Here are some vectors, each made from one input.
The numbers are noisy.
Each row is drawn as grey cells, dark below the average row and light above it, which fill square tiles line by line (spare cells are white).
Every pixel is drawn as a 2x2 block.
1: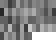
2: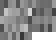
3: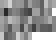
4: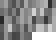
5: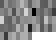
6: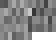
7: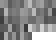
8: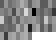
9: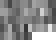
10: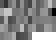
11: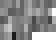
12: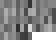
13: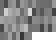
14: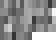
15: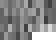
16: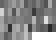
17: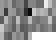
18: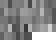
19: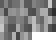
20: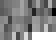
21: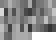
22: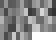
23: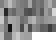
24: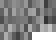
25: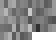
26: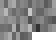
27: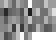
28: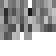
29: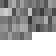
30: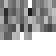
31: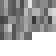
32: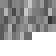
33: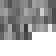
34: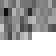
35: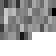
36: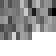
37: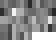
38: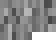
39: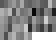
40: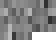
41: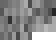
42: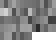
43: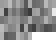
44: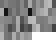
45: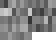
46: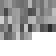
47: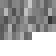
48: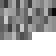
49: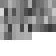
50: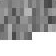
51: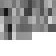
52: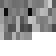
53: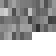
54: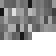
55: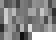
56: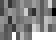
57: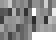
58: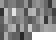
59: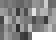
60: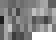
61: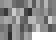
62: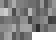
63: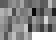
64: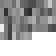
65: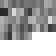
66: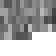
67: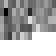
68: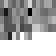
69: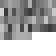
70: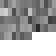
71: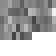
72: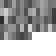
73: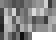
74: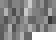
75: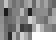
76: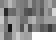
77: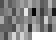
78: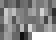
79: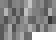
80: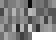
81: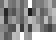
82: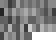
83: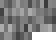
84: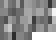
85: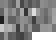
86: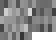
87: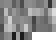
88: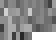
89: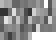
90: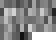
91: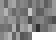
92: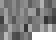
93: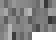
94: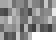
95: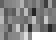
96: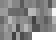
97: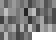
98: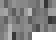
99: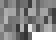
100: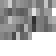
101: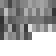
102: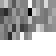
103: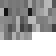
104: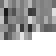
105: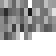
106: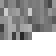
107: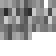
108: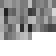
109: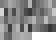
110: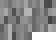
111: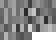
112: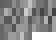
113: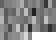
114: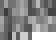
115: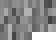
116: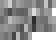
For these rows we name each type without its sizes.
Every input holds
a point on a circle and a point on a line, together with either a point on a circle, or a fixed value.
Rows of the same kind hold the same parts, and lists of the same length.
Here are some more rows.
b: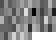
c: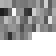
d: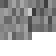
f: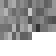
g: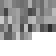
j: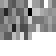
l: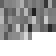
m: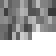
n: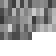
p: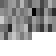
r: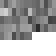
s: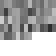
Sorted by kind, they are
b, d, f, g, l, p, r, s
c, j, m, n

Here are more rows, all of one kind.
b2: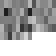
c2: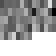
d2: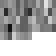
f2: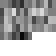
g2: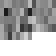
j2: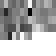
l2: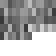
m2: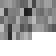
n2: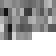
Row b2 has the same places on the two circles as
g2, j2 and m2.
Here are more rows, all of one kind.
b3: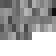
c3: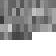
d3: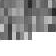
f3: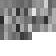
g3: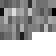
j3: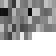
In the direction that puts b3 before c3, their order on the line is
j3, b3, c3, d3, f3, g3.
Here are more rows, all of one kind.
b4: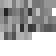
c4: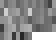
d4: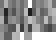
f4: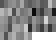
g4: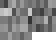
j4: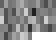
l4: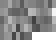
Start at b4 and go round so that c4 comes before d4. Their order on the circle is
b4, l4, c4, g4, f4, j4, d4.
